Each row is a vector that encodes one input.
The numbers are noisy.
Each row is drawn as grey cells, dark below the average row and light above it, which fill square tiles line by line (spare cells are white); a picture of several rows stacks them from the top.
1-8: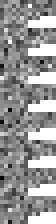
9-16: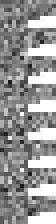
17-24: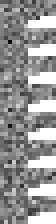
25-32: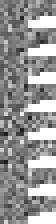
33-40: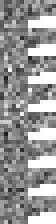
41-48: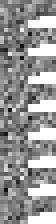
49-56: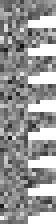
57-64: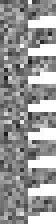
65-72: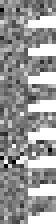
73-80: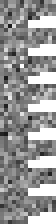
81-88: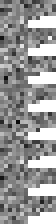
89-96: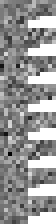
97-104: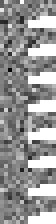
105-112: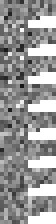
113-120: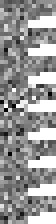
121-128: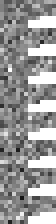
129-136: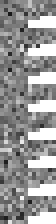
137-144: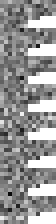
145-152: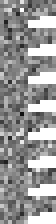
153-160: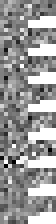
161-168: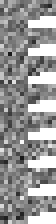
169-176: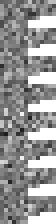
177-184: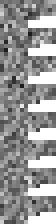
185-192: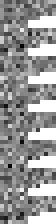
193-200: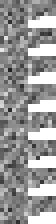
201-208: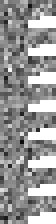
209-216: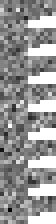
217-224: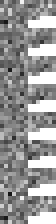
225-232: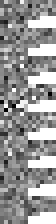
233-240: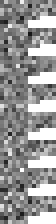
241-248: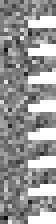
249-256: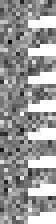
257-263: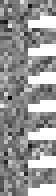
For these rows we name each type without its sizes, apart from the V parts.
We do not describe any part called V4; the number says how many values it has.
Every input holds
a list of items, each a point on a line and a value of V4.
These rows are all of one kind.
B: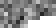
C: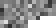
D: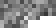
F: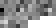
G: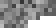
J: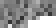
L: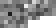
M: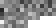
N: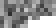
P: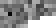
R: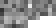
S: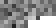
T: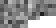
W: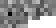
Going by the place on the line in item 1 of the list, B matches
L, N and P.
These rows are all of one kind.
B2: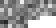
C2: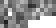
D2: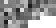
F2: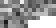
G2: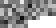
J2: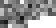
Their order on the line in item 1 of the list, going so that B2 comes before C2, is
G2, J2, B2, C2, D2, F2.
